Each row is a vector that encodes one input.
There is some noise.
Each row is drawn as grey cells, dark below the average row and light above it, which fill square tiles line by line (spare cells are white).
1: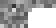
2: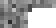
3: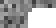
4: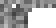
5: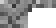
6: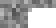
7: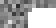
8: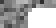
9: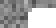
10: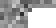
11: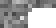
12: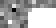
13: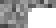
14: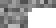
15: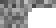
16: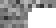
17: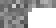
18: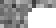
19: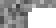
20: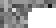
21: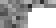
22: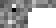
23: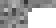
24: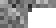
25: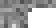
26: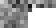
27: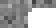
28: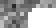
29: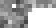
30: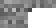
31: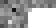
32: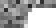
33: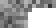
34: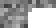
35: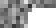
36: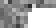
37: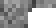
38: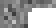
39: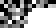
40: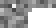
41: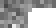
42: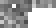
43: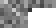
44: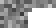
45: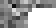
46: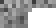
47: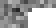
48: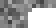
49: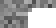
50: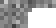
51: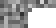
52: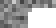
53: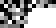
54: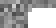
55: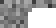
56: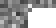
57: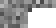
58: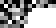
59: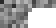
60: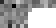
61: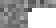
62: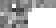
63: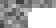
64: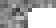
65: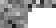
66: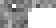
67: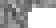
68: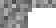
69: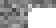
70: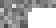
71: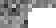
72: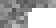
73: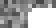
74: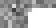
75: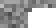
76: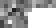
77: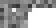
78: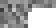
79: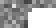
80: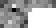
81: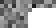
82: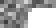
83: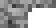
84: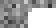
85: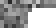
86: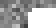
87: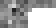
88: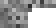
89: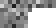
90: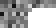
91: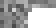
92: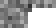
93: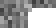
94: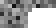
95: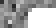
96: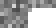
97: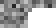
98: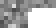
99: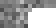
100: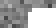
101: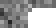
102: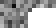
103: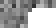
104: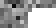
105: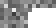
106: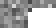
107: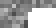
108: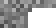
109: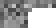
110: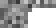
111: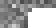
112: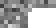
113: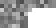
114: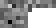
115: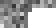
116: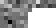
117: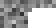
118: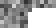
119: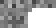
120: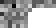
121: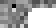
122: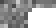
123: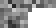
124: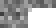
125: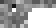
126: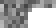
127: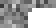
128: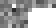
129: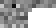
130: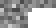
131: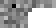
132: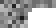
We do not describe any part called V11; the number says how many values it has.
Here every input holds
either a fixed value, or a node of a 9-node tree, a true/false value and a value of V11.
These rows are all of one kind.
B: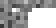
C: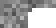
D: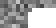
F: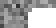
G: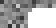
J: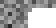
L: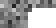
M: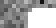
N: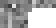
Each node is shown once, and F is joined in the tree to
N.
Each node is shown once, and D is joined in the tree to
N.
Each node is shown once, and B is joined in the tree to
L and M.
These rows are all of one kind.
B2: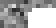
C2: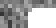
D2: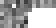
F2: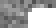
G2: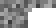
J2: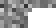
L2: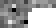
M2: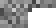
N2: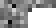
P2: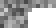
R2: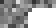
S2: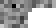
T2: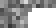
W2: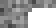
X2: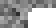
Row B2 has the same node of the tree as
D2, G2, L2 and P2.
